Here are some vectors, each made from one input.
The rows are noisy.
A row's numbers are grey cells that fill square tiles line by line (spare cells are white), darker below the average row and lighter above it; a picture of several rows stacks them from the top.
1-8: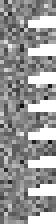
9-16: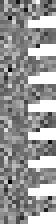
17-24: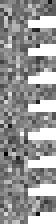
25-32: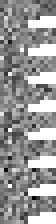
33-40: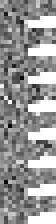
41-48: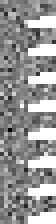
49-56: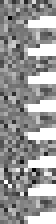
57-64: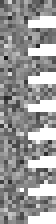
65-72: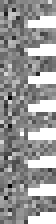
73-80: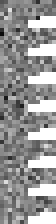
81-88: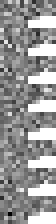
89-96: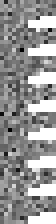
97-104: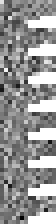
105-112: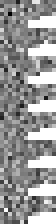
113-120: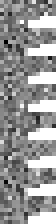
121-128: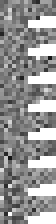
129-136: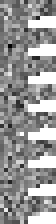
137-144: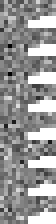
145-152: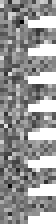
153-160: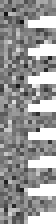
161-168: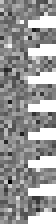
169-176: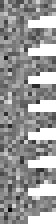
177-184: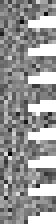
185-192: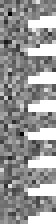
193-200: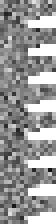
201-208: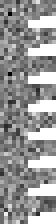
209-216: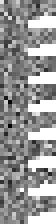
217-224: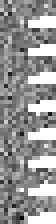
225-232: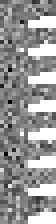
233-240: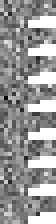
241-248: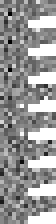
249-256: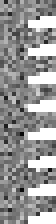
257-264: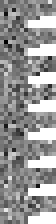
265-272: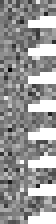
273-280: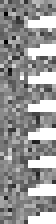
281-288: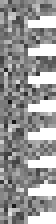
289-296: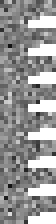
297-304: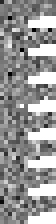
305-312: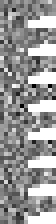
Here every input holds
one of 5 labels, together with either a fixed value, or three true/false values.
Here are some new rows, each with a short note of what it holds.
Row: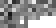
one of 5 labels
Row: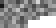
one of 5 labels and three true/false values
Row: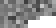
one of 5 labels and three true/false values
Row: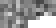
one of 5 labels and three true/false values
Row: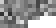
one of 5 labels
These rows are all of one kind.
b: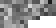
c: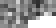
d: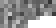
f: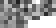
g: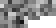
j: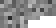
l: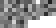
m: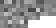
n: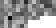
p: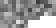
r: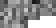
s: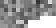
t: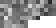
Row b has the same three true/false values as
f, g, j and t.
